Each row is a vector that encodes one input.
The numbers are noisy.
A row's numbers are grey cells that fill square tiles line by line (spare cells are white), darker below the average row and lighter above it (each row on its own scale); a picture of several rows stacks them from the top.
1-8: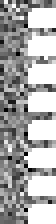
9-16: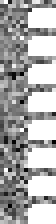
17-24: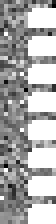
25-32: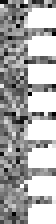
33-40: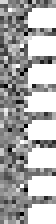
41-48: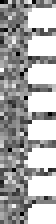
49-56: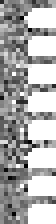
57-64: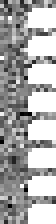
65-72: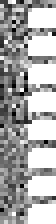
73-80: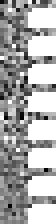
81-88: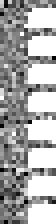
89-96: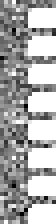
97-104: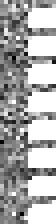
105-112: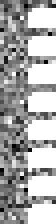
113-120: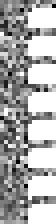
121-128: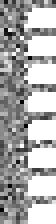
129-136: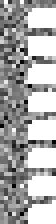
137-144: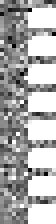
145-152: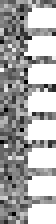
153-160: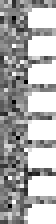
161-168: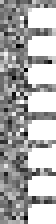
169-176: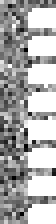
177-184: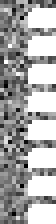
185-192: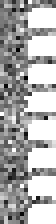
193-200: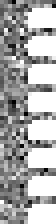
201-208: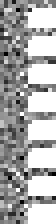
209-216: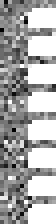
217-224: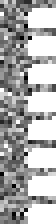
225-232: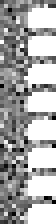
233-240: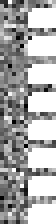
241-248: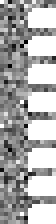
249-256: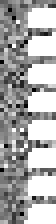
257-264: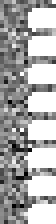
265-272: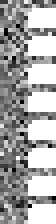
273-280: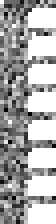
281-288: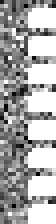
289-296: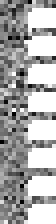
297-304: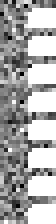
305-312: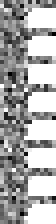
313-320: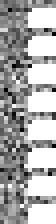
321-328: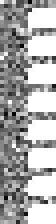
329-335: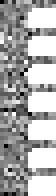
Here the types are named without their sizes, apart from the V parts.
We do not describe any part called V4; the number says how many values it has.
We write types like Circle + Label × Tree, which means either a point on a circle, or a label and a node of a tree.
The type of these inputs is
Circle × Label × V4 + Unit.
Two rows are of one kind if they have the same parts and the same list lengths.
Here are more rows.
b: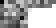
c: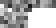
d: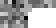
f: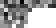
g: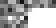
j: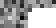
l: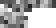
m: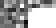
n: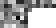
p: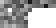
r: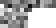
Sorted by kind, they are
b, d, f, g, j, m, n, p
c, l, r

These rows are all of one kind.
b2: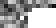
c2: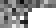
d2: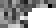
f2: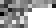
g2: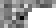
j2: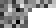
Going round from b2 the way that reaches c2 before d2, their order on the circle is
b2, c2, j2, g2, f2, d2.
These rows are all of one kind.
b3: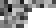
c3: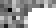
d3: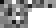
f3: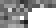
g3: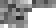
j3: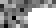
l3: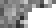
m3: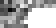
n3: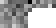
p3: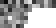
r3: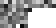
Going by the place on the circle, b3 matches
n3, p3 and r3.
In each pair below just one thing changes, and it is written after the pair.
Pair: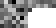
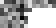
the value of V4
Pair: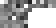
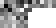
the place on the circle
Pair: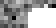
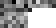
the label
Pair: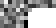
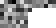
the place on the circle
